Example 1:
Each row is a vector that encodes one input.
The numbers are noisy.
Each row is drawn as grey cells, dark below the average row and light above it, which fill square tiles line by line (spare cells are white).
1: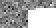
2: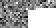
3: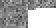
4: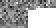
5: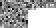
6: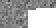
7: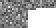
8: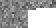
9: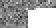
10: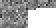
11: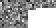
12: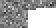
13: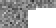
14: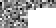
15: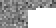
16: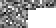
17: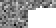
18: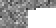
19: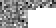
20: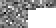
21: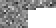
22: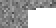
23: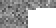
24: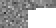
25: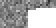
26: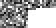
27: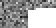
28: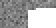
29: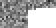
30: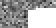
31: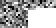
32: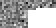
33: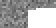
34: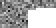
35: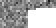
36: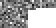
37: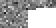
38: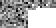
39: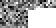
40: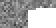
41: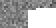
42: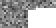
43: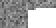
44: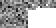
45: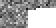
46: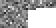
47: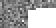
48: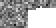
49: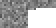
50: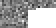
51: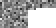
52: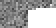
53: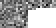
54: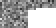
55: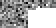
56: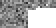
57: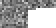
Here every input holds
either a point on a 7-point line, or a node of an 8-node tree.
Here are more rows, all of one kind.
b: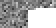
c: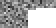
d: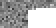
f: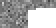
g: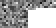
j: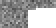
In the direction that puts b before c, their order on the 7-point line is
d, b, f, c, g, j.
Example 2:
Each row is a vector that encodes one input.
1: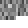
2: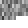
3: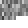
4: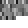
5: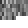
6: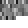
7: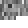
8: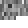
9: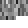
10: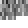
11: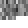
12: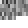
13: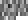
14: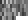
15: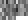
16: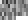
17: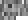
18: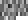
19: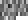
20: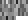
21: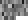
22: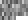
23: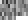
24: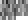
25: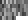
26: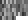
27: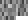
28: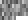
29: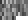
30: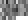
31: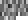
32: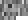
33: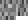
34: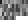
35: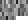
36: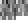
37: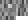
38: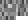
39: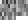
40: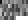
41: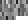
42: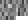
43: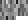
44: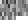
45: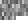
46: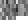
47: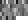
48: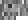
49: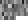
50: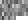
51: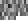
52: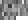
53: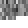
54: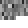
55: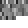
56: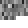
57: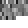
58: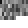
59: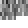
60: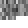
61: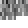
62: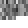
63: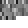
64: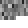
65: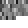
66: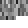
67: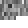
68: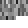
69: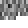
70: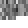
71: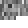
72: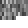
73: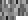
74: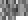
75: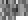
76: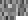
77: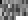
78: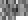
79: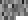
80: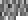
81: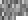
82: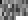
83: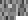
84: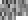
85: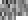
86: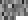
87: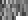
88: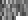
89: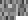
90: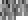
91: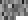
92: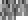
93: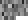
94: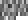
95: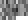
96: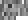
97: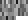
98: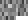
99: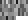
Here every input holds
a point on a 6-point line and a true/false value.
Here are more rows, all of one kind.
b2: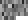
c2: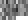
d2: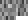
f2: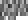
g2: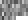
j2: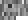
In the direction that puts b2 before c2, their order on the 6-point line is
f2, j2, g2, d2, b2, c2.
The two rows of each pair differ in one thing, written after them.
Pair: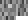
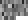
the place on the 6-point line
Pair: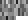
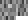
the place on the 6-point line
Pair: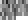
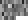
the true/false value
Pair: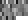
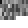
the place on the 6-point line
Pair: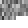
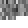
the place on the 6-point line
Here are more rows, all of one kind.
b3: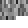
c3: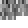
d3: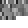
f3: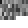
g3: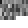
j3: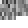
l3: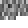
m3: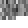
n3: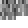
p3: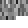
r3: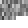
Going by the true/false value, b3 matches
d3, f3, g3 and p3.
